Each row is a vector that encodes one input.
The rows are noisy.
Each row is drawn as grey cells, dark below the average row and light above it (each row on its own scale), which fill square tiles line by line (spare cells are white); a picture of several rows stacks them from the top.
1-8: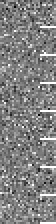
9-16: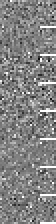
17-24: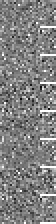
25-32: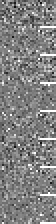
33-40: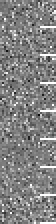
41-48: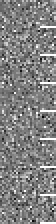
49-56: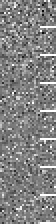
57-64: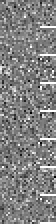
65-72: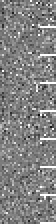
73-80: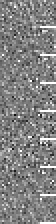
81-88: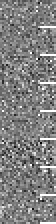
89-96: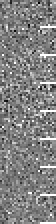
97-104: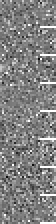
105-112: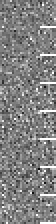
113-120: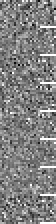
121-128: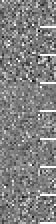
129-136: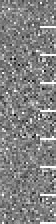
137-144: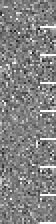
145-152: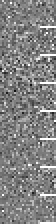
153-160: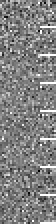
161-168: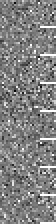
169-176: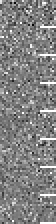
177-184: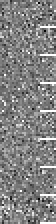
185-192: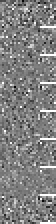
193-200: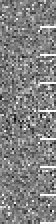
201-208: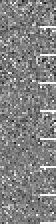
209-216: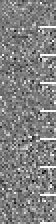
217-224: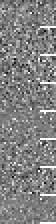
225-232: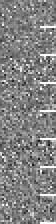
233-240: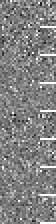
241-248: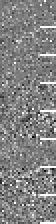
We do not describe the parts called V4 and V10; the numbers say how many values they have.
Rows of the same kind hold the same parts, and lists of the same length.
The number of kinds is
3.
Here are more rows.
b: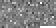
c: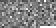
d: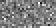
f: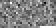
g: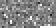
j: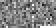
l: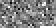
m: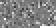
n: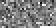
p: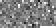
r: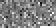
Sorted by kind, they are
b, f
c, g, j
d, l, m, n, p, r

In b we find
a node of an 8-node tree and a value of V4.
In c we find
a node of each of two 8-node trees.
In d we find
a node of a 9-node tree and a value of V10.
